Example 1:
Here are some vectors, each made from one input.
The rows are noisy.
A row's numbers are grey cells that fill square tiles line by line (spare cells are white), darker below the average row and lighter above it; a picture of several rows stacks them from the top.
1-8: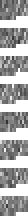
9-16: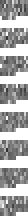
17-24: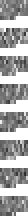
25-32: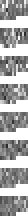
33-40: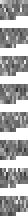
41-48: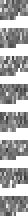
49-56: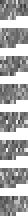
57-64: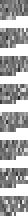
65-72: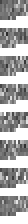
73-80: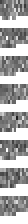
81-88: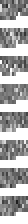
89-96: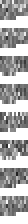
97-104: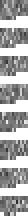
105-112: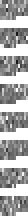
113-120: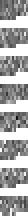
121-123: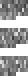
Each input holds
a point on an 18-point circle.
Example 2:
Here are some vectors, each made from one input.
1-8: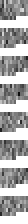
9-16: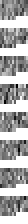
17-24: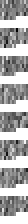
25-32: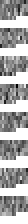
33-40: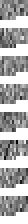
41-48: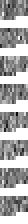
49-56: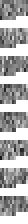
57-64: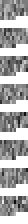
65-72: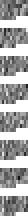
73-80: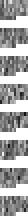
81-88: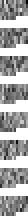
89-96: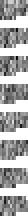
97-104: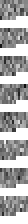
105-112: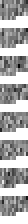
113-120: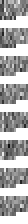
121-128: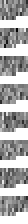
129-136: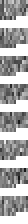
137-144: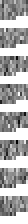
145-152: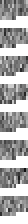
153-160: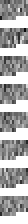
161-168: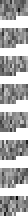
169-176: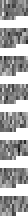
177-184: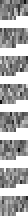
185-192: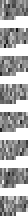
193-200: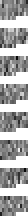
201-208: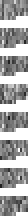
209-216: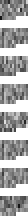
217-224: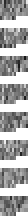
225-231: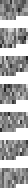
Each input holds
a point on a 16-point line.
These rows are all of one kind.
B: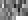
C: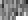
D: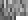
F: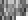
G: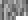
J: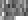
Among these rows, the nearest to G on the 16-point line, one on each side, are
B and C.
